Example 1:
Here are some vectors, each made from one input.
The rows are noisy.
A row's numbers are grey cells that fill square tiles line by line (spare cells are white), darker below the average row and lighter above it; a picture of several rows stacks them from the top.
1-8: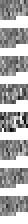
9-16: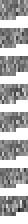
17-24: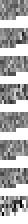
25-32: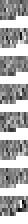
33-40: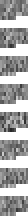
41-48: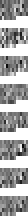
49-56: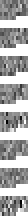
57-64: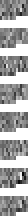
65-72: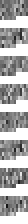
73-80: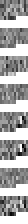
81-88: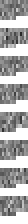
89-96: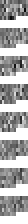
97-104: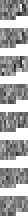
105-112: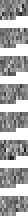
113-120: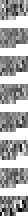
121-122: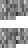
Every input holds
a point on a 10-point circle.
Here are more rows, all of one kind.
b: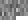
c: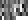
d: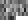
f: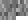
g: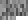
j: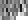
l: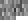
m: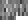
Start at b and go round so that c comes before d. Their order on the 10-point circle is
b, f, g, c, j, d, m, l.
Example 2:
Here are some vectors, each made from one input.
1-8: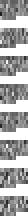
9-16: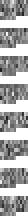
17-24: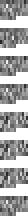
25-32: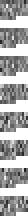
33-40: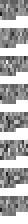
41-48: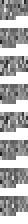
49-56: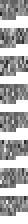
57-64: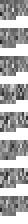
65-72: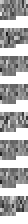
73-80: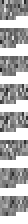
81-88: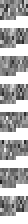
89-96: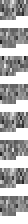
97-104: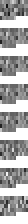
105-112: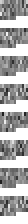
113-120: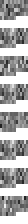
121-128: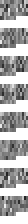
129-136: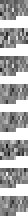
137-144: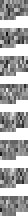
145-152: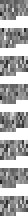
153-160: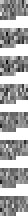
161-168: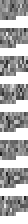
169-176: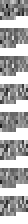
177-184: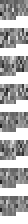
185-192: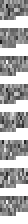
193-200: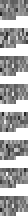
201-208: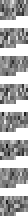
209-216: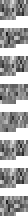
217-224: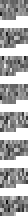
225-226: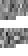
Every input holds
a node of a 10-node tree.
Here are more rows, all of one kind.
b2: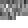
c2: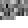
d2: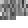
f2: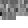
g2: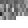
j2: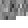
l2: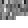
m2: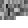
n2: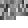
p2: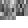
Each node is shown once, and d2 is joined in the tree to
j2 and n2.
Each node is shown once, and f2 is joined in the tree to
b2, g2 and j2.
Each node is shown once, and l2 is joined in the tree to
j2 and m2.
